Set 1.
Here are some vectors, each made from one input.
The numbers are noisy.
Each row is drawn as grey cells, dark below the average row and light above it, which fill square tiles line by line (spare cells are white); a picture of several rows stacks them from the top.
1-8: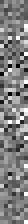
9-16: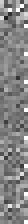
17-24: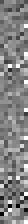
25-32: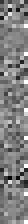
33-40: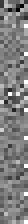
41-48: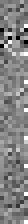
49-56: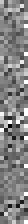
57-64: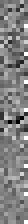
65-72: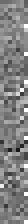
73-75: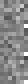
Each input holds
a point on a 12-point line.
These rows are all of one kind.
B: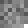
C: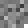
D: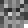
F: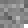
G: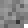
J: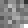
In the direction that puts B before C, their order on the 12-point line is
J, F, B, C, G, D.
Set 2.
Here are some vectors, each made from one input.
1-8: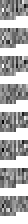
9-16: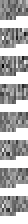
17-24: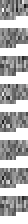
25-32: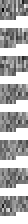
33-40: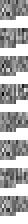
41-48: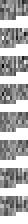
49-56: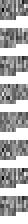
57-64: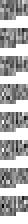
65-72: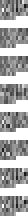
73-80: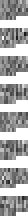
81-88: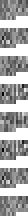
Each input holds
three true/false values.
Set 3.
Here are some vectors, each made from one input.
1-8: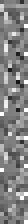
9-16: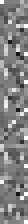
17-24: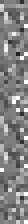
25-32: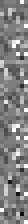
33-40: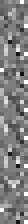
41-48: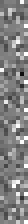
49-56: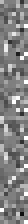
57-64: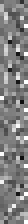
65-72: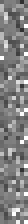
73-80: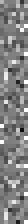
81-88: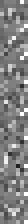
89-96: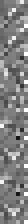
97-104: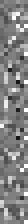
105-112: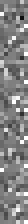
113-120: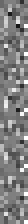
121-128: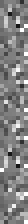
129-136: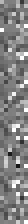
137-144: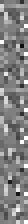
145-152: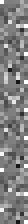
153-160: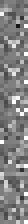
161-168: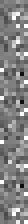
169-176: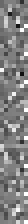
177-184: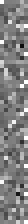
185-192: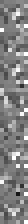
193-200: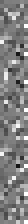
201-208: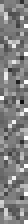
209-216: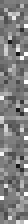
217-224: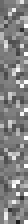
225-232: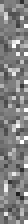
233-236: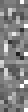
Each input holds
a point on a 15-point circle.
